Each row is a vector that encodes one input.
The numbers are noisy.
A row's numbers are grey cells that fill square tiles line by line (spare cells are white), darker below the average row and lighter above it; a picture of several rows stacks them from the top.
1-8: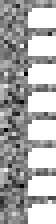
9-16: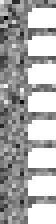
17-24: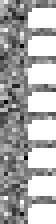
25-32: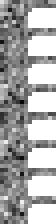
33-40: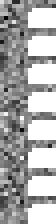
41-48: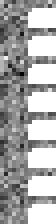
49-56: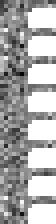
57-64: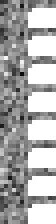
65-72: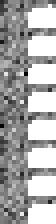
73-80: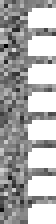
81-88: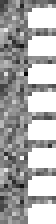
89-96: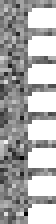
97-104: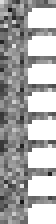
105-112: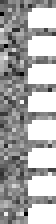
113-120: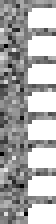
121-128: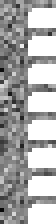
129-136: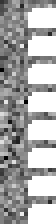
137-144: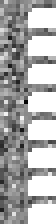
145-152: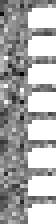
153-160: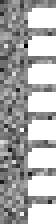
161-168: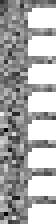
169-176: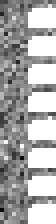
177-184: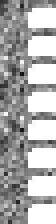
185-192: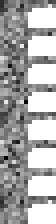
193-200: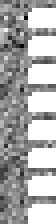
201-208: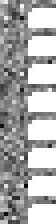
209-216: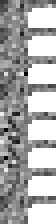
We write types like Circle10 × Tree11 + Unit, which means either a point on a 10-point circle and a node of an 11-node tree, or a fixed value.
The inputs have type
Line5 × Line5 × Line5 + Line9.
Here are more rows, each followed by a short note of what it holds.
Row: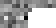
a point on a 9-point line
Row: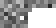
a point on a 9-point line
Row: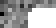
a point on each of three 5-point lines
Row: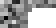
a point on a 9-point line
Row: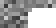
a point on a 9-point line
